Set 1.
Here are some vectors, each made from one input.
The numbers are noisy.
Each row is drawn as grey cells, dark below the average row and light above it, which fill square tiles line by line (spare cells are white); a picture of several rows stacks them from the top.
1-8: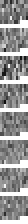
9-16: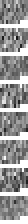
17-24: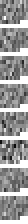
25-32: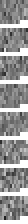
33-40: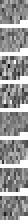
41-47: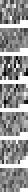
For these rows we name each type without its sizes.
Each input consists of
a point on a circle.
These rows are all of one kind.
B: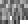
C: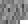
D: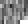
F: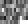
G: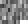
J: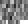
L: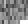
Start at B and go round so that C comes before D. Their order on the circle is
B, L, G, C, F, J, D.
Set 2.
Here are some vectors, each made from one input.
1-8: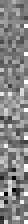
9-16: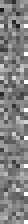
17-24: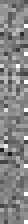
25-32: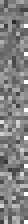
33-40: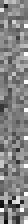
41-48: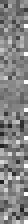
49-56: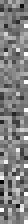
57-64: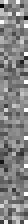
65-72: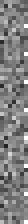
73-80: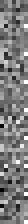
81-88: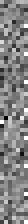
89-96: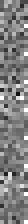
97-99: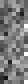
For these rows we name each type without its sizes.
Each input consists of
a point on each of two lines.
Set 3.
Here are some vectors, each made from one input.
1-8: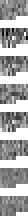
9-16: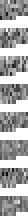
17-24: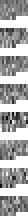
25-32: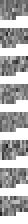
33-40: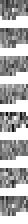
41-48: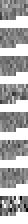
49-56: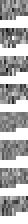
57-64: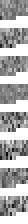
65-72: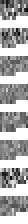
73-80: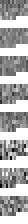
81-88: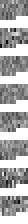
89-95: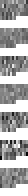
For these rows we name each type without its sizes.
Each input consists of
a point on a line.
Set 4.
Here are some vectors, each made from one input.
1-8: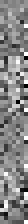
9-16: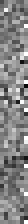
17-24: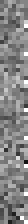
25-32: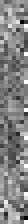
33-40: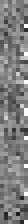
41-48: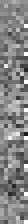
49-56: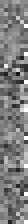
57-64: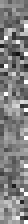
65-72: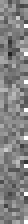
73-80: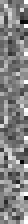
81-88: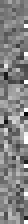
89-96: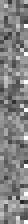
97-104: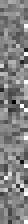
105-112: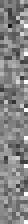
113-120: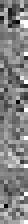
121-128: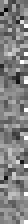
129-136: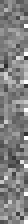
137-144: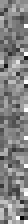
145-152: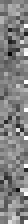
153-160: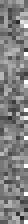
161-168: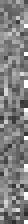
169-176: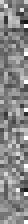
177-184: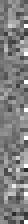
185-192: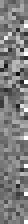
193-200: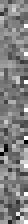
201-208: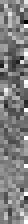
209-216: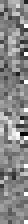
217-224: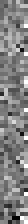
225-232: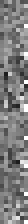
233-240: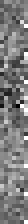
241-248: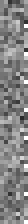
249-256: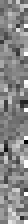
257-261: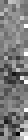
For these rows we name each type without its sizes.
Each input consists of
a point on a line.
